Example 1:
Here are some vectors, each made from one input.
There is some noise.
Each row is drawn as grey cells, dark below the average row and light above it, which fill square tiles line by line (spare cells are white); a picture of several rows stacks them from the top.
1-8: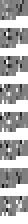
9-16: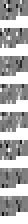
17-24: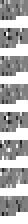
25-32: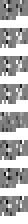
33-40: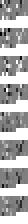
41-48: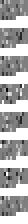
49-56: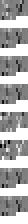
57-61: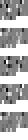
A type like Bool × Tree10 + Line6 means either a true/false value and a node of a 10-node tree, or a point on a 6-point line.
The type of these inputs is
Bool × Line5.
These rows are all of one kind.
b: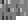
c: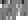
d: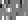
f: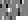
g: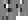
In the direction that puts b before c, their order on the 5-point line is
g, d, f, b, c.
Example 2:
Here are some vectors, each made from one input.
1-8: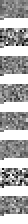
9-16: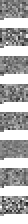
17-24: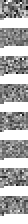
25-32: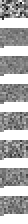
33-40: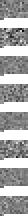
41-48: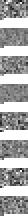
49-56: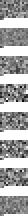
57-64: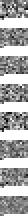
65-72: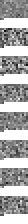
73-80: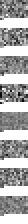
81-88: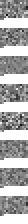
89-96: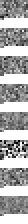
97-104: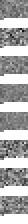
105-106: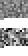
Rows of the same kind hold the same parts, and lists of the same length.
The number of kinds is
3.
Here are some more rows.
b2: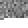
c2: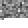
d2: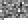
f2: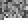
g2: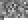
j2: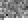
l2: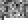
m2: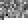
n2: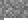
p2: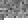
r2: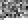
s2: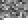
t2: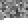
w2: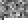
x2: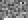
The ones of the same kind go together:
b2, c2, d2, f2, j2, l2, p2, r2, s2, w2
g2, t2
m2, n2, x2

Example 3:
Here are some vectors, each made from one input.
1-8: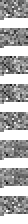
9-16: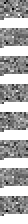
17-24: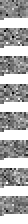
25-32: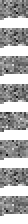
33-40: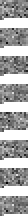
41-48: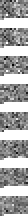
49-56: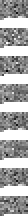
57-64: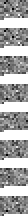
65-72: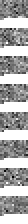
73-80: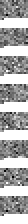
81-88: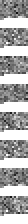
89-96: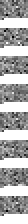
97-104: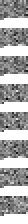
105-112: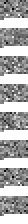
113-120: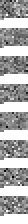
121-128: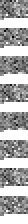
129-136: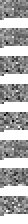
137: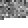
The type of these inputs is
Label4 + Line7.
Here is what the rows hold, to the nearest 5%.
About 40% of them hold one of 4 labels. The rest hold a point on a 7-point line.
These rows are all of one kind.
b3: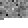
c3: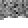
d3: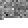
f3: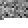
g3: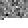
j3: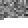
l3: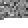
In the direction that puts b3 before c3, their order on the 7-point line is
g3, b3, d3, f3, l3, j3, c3.
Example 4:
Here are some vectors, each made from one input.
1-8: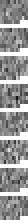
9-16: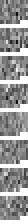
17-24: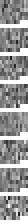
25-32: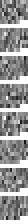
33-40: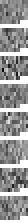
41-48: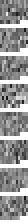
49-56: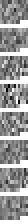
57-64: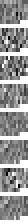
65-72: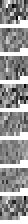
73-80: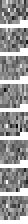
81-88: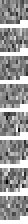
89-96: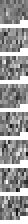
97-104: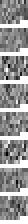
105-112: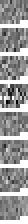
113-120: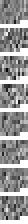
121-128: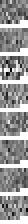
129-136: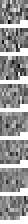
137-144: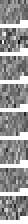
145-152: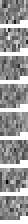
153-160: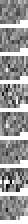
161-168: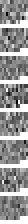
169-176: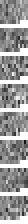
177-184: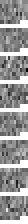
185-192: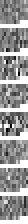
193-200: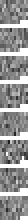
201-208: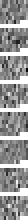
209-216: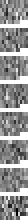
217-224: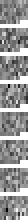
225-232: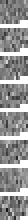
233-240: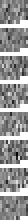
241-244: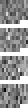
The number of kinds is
2.
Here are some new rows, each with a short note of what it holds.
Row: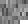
a point on a 10-point circle and a true/false value
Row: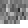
a point on a 10-point circle and a true/false value
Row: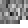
a point on a 10-point circle and a true/false value
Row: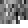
a point on a 10-point circle and a true/false value
